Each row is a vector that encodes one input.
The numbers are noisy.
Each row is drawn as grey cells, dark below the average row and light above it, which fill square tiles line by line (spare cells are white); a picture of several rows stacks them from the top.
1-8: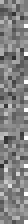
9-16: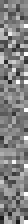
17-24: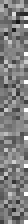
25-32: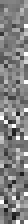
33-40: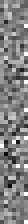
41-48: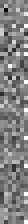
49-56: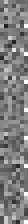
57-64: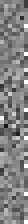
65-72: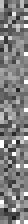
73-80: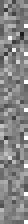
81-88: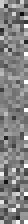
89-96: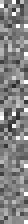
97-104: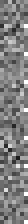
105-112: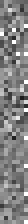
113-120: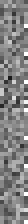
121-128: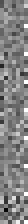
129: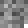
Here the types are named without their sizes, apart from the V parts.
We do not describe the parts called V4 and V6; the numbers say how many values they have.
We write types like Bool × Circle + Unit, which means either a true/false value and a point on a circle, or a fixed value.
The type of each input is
(Bool × Bool × Bool × Bool + Tree) × V4 + V6.
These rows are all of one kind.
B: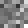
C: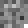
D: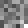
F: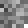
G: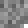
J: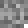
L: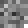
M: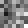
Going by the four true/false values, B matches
C and F.
